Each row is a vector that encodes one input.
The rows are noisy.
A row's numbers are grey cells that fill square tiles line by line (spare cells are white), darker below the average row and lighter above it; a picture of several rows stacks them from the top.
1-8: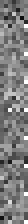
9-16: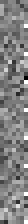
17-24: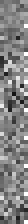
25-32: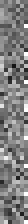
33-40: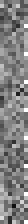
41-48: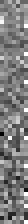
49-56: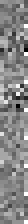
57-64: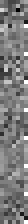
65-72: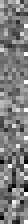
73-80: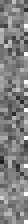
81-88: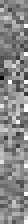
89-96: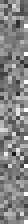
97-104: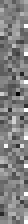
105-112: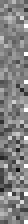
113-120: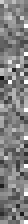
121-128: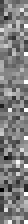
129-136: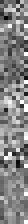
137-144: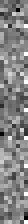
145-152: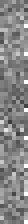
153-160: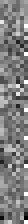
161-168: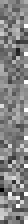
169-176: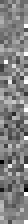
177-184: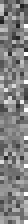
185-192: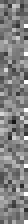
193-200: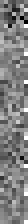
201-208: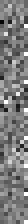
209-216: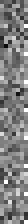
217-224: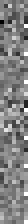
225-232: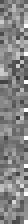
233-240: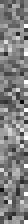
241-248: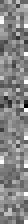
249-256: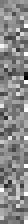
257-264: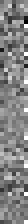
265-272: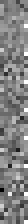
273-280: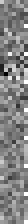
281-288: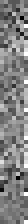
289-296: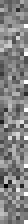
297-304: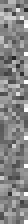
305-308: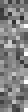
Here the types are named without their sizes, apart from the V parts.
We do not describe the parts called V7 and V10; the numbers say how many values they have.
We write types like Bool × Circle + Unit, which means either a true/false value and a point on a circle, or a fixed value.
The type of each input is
Bool × Bool × Bool × Bool + List(Line) + V7 × V10.
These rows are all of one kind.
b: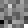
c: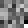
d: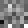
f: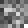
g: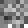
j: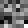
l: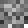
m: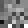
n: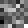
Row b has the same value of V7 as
d and j.
